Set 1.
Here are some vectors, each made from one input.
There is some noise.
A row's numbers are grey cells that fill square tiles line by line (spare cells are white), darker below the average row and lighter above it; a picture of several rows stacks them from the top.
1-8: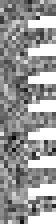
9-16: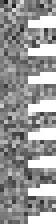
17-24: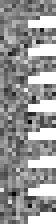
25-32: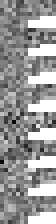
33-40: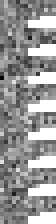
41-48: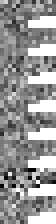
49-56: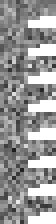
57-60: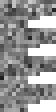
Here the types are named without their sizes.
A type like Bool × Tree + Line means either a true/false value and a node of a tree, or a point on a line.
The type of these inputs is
Line.
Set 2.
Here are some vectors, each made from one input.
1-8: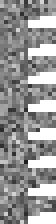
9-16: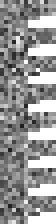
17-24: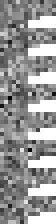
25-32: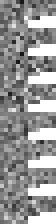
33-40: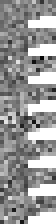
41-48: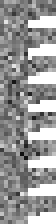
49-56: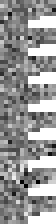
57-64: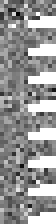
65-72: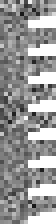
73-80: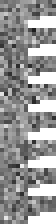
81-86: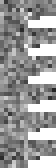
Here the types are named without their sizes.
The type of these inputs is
Tree.
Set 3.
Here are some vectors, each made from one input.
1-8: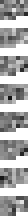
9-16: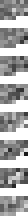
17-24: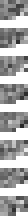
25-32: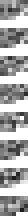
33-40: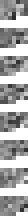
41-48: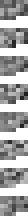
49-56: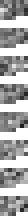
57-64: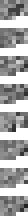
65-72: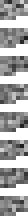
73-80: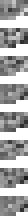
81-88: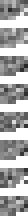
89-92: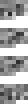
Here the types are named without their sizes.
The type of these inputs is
Bool × Bool × Bool.
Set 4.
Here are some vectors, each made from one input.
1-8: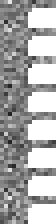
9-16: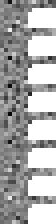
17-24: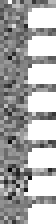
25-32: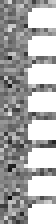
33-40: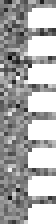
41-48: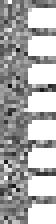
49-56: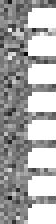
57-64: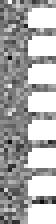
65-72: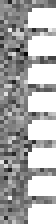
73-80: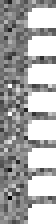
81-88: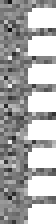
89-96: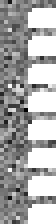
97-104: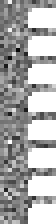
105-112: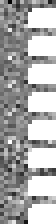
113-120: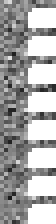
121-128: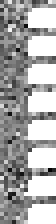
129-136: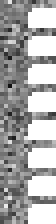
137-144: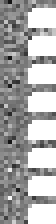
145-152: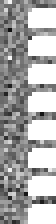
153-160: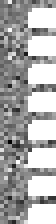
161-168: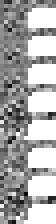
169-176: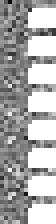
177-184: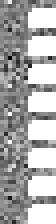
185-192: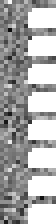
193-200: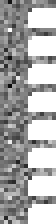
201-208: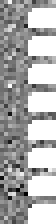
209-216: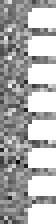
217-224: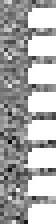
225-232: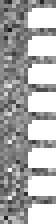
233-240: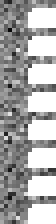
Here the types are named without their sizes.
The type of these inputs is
Bool × Bool × Bool × Bool.
